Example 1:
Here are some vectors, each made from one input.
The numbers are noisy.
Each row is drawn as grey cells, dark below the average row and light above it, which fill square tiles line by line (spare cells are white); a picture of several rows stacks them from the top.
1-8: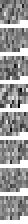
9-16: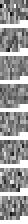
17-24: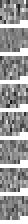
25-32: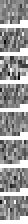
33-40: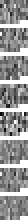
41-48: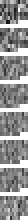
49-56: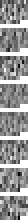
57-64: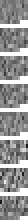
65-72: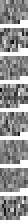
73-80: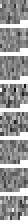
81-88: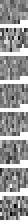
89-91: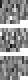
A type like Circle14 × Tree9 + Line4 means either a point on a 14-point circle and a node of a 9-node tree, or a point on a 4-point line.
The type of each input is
Label4.
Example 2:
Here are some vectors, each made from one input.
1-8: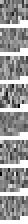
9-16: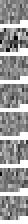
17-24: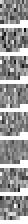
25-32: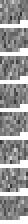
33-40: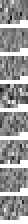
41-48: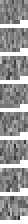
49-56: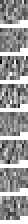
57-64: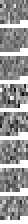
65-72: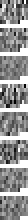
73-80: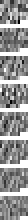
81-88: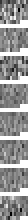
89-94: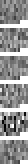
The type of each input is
Label6.
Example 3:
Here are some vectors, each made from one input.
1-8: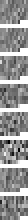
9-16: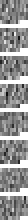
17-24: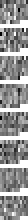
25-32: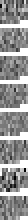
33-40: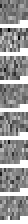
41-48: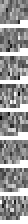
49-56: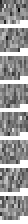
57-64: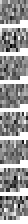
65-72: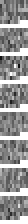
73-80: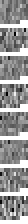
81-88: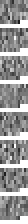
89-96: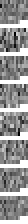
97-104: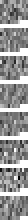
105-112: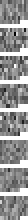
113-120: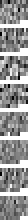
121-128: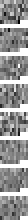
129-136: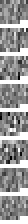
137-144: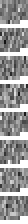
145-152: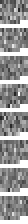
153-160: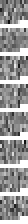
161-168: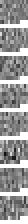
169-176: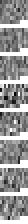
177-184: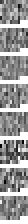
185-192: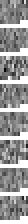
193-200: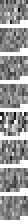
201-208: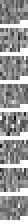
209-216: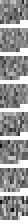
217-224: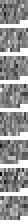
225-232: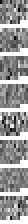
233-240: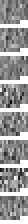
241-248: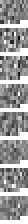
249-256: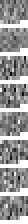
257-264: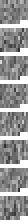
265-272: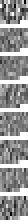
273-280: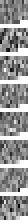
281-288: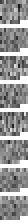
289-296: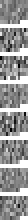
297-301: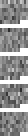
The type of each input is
Label12.
